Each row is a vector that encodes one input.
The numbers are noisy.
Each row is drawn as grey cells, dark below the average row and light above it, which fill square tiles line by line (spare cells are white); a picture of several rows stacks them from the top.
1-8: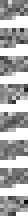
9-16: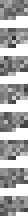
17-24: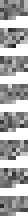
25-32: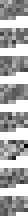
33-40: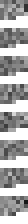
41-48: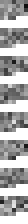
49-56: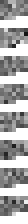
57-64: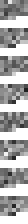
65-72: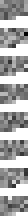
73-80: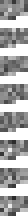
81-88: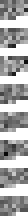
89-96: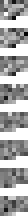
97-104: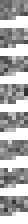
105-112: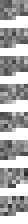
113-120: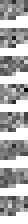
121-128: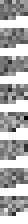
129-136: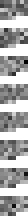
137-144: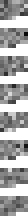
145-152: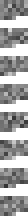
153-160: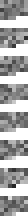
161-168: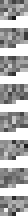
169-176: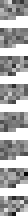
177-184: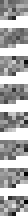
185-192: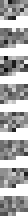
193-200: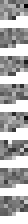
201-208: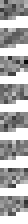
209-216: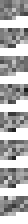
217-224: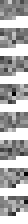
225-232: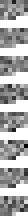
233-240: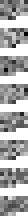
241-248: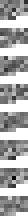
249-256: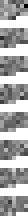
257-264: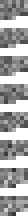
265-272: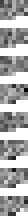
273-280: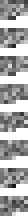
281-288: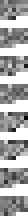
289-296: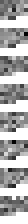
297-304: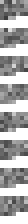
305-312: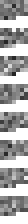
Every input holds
either a point on a 9-point circle, or four true/false values.
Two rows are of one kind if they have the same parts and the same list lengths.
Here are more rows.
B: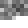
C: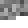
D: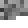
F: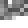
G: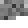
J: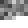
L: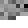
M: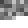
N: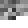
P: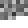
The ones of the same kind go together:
B, C, D, F, G, J, M, P
L, N

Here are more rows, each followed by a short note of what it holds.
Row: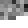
a point on a 9-point circle
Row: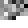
a point on a 9-point circle
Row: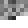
a point on a 9-point circle
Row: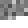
four true/false values
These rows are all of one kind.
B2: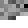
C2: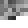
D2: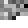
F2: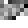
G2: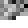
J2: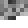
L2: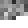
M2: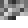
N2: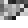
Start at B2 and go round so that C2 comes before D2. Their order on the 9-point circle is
B2, G2, L2, M2, C2, J2, N2, F2, D2.
